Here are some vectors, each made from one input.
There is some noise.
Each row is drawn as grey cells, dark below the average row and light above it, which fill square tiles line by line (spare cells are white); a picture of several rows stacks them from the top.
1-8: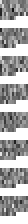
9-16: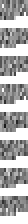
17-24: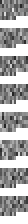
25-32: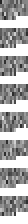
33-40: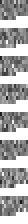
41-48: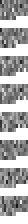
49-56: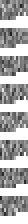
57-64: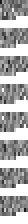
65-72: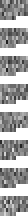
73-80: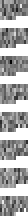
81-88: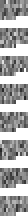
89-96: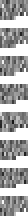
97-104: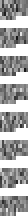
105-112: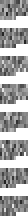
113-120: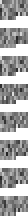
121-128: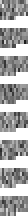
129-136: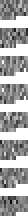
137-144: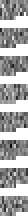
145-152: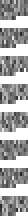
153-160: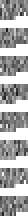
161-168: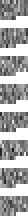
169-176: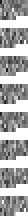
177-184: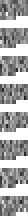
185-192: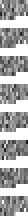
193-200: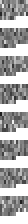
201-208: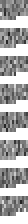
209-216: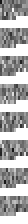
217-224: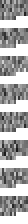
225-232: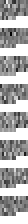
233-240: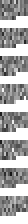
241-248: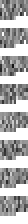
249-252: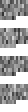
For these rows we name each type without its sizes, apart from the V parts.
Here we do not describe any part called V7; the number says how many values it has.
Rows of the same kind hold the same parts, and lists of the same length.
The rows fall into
4 kinds.
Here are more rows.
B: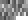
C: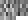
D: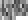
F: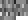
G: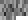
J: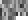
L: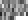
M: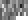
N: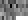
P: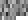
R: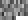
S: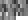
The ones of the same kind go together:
B, J, L, M, R
C, D, P
F, N, S
G

